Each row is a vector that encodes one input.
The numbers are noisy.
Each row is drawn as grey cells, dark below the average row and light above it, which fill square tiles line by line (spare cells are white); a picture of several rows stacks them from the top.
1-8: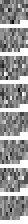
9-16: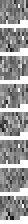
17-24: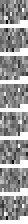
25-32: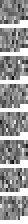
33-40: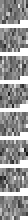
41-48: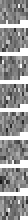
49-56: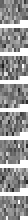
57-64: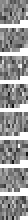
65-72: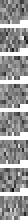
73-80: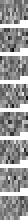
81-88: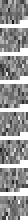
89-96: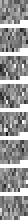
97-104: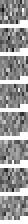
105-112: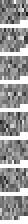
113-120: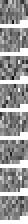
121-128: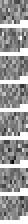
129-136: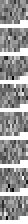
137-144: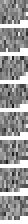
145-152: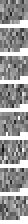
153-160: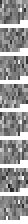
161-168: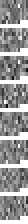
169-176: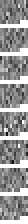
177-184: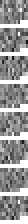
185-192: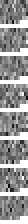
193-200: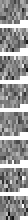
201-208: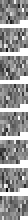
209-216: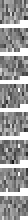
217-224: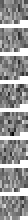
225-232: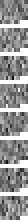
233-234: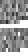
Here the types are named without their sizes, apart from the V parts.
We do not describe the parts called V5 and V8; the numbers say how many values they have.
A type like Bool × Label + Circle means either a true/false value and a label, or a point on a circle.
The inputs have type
(Bool × V8 + Line) × V5.
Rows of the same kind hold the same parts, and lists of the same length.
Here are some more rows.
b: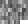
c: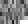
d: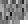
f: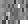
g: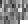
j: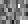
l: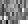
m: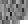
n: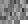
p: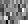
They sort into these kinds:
b, d, f, g, m, n
c, j, l, p

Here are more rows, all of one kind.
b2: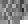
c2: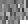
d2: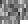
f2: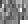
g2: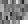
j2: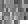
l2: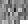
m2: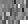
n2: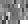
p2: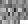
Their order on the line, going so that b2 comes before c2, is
p2, l2, j2, b2, d2, c2, m2, f2, g2, n2.
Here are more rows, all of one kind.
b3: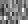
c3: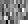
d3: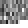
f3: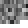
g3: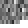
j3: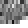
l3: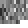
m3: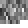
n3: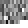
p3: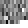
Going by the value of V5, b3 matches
c3, d3, n3 and p3.
